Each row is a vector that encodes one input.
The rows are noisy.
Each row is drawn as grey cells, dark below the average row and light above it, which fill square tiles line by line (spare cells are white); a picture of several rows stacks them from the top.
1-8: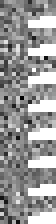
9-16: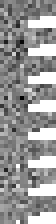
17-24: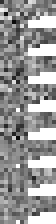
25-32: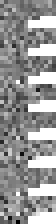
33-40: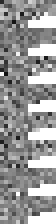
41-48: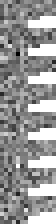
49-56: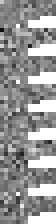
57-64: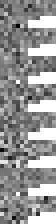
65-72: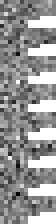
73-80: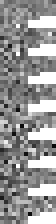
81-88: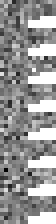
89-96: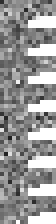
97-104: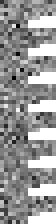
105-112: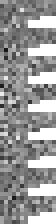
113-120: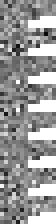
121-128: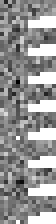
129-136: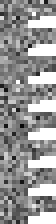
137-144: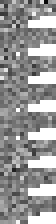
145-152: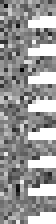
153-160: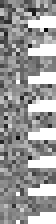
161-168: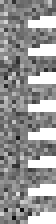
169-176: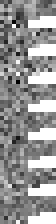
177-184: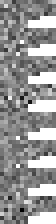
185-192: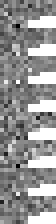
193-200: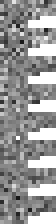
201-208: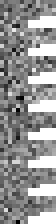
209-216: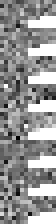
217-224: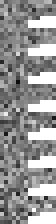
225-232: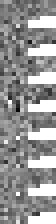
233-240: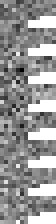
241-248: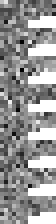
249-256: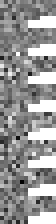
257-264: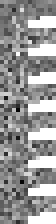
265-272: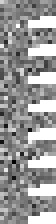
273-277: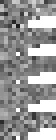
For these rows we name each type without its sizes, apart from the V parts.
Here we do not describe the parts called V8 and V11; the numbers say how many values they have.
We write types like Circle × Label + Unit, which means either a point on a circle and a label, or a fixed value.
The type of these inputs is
(Circle + V8) × Line + V11.
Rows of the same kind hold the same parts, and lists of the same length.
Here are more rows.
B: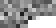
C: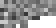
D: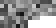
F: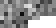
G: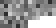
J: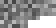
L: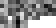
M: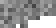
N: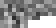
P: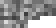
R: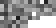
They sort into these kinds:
B, D, F, G, R
C, J, L, N, P
M

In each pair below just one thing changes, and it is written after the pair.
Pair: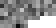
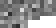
the place on the circle
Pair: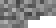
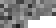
the place on the line
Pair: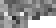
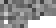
the place on the circle
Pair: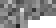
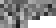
the place on the circle
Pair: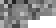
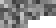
the place on the circle
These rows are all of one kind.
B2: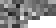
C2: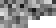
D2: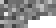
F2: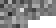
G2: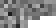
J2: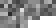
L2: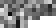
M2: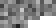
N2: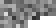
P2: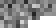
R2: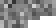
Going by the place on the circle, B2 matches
C2, G2, L2 and R2.
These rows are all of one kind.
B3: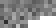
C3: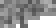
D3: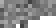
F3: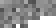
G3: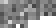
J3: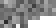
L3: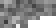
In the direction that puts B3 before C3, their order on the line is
L3, J3, B3, G3, F3, D3, C3.
